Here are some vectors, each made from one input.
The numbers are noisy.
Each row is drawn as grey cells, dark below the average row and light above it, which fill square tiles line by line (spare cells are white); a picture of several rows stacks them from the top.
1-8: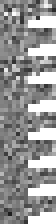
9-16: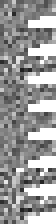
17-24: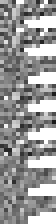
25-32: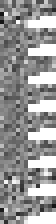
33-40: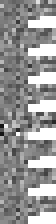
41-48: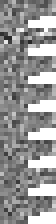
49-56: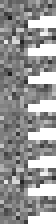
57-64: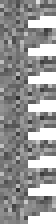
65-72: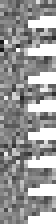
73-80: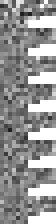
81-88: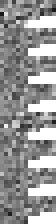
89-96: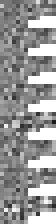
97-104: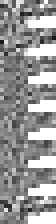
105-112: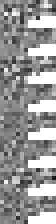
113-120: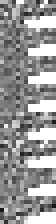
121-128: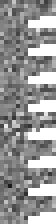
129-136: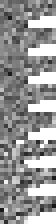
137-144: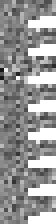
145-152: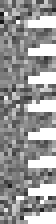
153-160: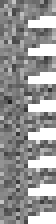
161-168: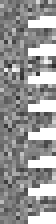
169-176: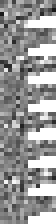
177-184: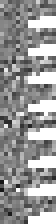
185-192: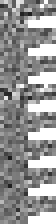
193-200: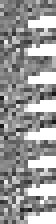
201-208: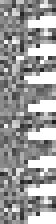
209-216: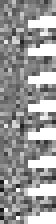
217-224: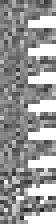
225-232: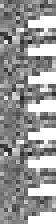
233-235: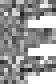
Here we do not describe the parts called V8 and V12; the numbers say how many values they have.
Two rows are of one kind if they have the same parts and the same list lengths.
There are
3 kinds of row.
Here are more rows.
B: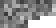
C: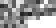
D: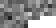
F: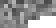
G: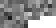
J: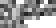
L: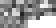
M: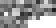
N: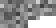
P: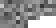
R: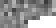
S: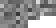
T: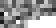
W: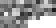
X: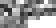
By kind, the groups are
B, D, G
C, J, L, M, T, W, X
F, N, P, R, S

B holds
a true/false value.
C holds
a node of a 9-node tree.
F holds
a true/false value, a value of V8 and a value of V12.
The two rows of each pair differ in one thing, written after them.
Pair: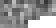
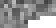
the value of V8
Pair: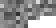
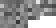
the value of V12
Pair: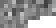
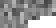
the value of V12
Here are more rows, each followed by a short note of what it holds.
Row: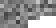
a true/false value, a value of V8 and a value of V12
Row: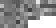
a true/false value, a value of V8 and a value of V12
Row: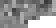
a true/false value, a value of V8 and a value of V12
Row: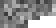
a true/false value
